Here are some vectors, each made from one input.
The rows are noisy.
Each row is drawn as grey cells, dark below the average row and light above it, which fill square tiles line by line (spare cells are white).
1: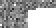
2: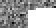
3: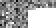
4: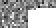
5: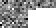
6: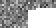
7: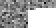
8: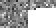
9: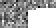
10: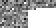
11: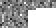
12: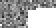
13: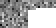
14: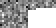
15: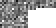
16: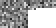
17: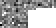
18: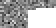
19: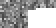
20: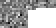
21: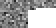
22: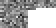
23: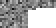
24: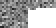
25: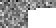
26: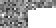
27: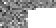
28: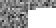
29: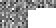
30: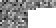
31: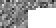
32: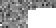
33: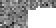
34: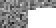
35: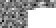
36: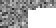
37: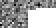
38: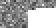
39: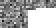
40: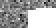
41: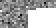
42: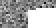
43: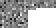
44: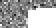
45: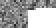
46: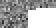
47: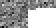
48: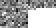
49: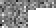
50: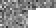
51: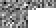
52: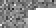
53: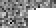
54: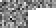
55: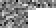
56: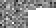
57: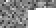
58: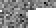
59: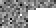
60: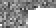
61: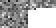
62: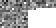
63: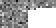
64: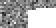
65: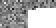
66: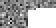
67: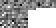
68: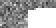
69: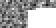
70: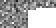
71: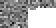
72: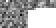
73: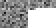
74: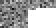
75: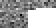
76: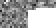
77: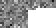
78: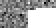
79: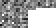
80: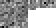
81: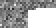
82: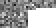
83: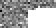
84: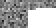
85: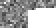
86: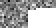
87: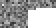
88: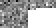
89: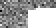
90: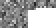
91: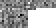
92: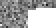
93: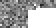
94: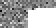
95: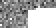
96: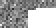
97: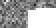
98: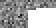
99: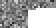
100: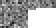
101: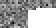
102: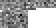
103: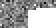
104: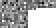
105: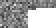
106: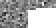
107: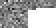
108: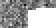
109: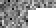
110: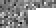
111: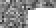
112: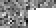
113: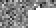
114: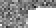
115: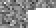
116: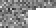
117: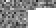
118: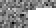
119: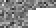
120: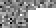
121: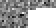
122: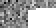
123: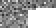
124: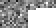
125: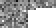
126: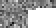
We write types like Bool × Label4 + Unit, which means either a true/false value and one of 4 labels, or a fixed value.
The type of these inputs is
(Bool × Bool × Bool × Bool + (Circle6 + Unit) × Line6) × Line5.
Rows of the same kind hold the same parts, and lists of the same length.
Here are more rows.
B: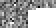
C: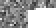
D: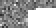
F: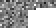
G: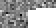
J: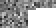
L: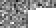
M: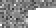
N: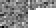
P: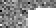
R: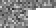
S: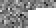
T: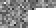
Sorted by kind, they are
B, L
C, D, F, G, M, N, P, R, S, T
J

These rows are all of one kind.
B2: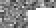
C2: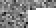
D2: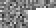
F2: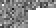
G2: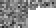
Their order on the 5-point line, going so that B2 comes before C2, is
D2, F2, B2, C2, G2.
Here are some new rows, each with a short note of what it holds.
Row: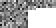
a point on a 6-point circle, a point on a 5-point line and a point on a 6-point line
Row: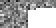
a point on a 5-point line and a point on a 6-point line
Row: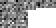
a point on a 6-point circle, a point on a 5-point line and a point on a 6-point line
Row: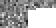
a point on a 5-point line and a point on a 6-point line
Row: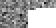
a point on a 5-point line and four true/false values
